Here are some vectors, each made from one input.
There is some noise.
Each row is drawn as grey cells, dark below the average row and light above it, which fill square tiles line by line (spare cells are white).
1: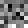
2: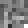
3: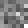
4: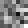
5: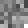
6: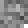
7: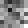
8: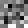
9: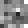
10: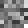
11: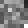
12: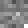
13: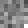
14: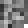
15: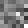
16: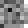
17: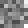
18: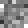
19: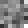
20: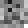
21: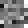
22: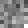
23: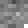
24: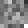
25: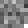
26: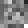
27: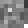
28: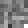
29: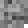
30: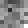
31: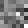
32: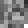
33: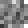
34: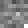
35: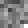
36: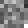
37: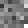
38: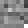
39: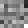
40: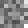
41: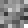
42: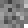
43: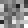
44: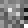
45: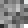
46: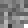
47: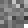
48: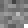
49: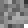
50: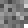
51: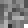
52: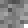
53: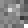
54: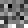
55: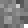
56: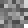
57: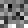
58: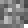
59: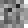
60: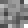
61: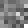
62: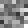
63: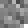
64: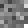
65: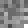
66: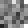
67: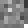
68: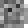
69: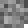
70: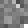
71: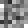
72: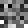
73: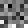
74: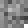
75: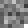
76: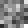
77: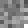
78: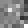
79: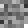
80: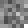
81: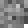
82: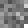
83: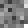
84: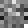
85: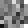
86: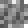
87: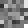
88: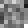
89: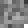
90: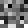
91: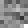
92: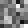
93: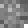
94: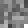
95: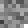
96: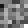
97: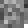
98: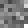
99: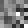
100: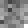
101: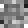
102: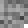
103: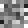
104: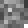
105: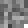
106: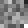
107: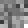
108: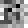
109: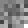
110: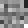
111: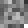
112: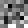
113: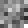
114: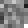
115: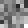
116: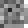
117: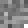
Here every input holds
a list of up to two points on a 5-point line.
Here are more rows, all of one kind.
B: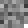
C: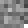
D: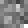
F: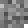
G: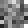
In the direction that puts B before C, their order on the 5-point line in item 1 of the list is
B, C, D, F, G.
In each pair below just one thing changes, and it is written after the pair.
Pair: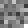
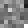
the place on the 5-point line in item 2 of the list
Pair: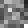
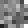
the place on the 5-point line in item 1 of the list
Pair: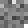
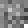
the place on the 5-point line in item 2 of the list
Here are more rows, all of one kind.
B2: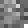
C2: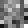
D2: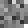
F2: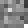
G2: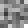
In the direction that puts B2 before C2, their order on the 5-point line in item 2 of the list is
D2, B2, C2, G2, F2.
